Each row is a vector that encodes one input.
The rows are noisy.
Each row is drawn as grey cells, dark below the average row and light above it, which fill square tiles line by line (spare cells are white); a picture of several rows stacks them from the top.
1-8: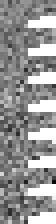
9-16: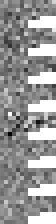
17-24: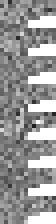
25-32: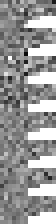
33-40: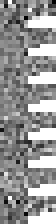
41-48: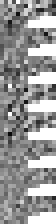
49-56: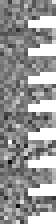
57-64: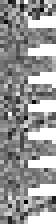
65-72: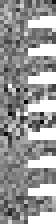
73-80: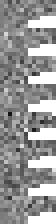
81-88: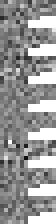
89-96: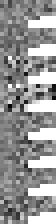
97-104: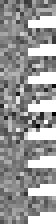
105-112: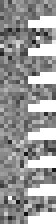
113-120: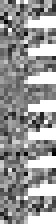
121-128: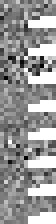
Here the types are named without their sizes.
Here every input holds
either a point on a circle, or a list of points on a line.
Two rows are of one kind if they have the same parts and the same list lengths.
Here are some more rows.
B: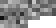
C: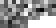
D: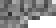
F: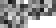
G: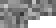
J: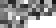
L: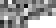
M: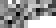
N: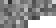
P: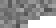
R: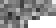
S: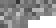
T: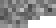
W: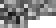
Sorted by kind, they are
B, G
C, L, M
D, R, S, W
F, J
N, P, T

